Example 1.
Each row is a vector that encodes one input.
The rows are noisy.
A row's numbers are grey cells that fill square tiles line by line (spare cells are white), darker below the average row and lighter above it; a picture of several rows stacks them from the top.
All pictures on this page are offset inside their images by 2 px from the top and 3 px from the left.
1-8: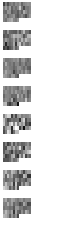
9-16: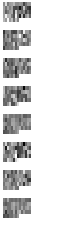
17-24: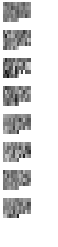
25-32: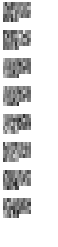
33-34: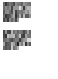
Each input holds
a point on an 8-point line.
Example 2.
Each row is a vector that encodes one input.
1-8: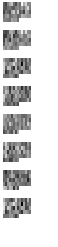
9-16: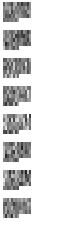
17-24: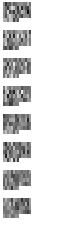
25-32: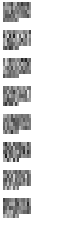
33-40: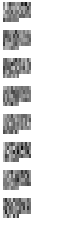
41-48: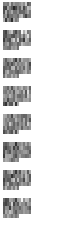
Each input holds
a point on a 4-point line and a point on a 5-point line.
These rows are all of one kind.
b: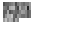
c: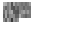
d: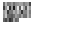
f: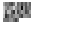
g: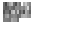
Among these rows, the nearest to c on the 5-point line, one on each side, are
b and f.
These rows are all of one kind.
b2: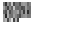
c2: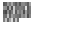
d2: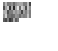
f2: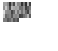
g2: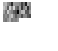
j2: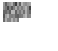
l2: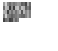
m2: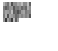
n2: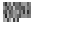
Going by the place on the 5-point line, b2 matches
c2, j2 and n2.
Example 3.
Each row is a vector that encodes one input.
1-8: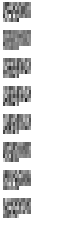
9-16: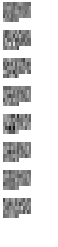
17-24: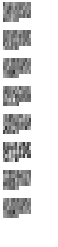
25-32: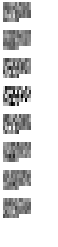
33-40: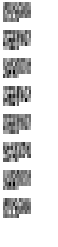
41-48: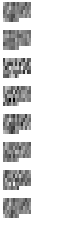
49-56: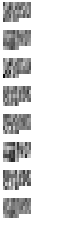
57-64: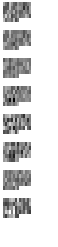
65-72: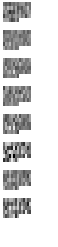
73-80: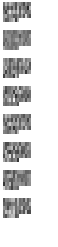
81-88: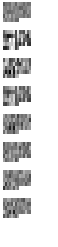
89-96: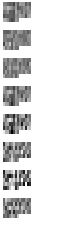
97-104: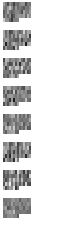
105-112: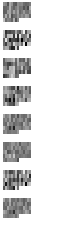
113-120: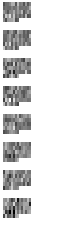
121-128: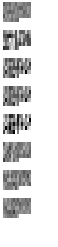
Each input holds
a point on a 17-point line.
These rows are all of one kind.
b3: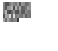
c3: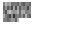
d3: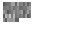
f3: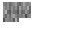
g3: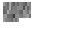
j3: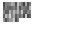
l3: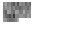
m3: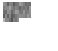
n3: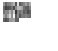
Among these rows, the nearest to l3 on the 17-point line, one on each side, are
c3 and m3.
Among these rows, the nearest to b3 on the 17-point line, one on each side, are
d3 and f3.
